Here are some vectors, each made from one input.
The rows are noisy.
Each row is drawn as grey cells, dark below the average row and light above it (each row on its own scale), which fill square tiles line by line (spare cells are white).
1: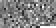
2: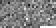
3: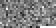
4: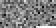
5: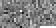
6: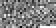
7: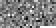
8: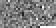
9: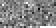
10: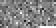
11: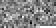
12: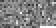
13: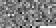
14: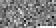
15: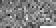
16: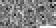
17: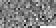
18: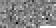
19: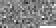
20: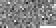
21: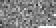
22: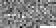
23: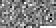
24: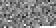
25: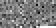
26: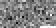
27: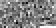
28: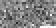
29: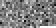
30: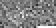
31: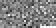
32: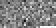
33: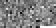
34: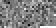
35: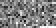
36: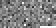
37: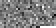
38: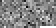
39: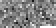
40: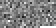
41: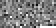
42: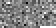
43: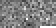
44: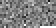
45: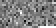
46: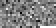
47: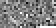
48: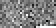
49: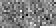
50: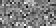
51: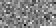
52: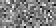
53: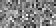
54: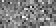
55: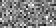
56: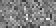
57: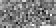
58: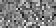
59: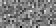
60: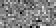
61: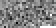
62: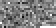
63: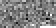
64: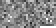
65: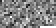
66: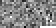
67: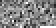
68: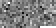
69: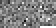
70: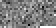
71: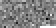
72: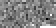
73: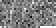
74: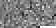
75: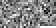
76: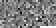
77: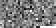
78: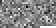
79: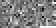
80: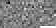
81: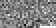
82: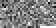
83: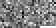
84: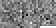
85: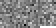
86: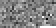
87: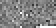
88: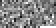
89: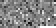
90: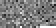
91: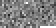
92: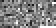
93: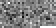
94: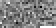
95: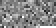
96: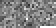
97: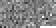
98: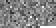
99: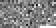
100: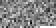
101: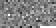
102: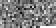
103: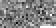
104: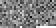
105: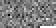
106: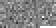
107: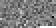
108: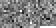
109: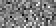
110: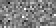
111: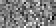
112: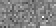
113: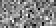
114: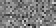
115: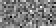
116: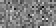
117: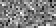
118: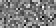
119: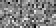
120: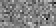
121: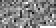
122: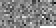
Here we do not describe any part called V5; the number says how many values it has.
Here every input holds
four true/false values, together with either a node of a 7-node tree, or a value of V5.
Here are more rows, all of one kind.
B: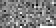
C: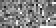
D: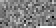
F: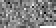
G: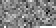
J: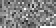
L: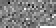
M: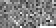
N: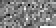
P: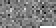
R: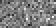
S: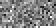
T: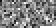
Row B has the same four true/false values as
C, N, R and T.
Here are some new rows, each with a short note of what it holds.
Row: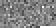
four true/false values and a value of V5
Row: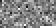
a node of a 7-node tree and four true/false values
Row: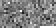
four true/false values and a value of V5
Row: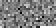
four true/false values and a value of V5
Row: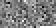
a node of a 7-node tree and four true/false values
